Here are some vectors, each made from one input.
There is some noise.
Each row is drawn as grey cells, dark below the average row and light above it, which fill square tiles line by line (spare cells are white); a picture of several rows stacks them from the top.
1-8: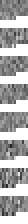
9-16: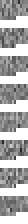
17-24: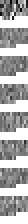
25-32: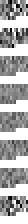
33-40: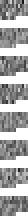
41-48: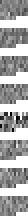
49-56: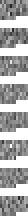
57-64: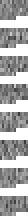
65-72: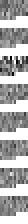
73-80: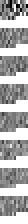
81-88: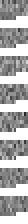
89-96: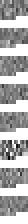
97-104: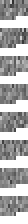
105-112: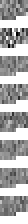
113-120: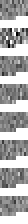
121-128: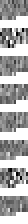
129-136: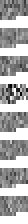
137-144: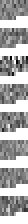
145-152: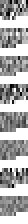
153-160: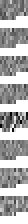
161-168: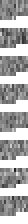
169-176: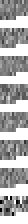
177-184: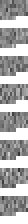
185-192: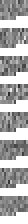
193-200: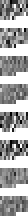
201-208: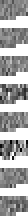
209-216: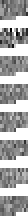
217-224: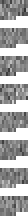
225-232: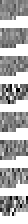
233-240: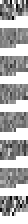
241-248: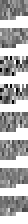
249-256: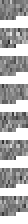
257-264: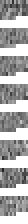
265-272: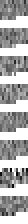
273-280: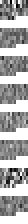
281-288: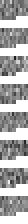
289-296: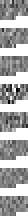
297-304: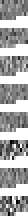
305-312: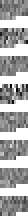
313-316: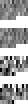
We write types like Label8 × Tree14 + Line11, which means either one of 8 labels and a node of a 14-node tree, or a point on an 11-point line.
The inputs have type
Circle6 + (Circle19 + Unit) × Line17.
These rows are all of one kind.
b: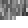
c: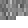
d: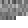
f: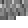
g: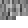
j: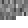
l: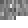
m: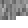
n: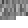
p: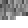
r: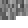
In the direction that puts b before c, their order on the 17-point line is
n, m, b, p, l, f, r, c, g, d, j.
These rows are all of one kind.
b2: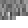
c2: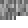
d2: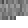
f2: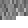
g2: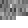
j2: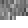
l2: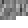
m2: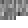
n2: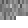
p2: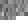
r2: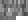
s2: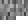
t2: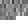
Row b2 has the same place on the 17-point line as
c2 and m2.
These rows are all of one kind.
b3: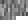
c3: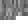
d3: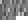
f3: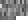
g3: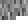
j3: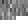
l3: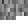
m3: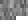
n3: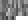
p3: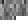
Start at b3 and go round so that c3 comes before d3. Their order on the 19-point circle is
b3, g3, p3, c3, n3, l3, d3, j3, m3, f3.
